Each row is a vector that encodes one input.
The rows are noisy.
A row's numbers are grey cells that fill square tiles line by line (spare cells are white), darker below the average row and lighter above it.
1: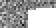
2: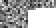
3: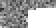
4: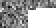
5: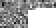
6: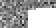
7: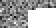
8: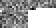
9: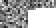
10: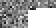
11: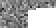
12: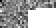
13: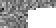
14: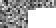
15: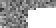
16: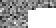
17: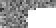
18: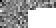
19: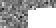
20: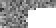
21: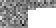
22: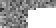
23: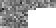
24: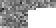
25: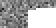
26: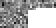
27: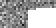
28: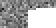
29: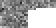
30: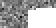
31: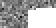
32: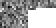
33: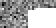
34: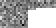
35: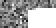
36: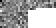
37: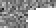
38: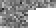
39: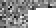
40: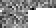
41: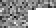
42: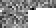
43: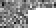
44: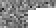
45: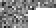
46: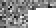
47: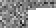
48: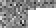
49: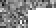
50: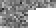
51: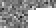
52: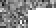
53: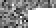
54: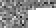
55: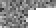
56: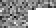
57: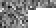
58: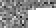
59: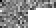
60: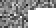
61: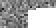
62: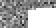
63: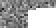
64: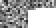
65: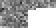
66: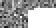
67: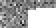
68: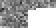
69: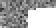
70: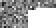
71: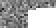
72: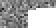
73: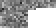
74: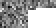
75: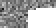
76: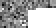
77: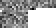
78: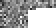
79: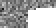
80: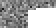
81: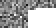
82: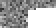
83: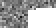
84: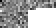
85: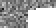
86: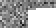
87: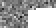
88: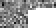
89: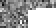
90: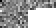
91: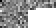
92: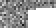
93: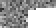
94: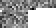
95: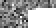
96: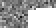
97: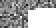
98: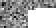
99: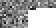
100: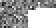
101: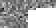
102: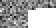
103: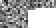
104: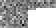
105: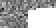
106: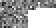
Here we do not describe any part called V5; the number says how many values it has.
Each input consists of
either a fixed value, or two labels (each one of 4), or a true/false value and a value of V5.
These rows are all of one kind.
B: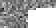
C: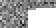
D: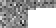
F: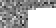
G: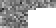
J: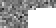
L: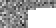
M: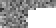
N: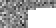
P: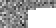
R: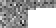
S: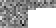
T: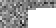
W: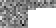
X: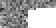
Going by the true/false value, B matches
G, J, M and X.
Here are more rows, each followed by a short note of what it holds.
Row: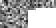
a fixed value
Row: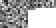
a fixed value
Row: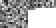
a fixed value
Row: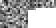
a fixed value
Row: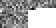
two labels (each one of 4)
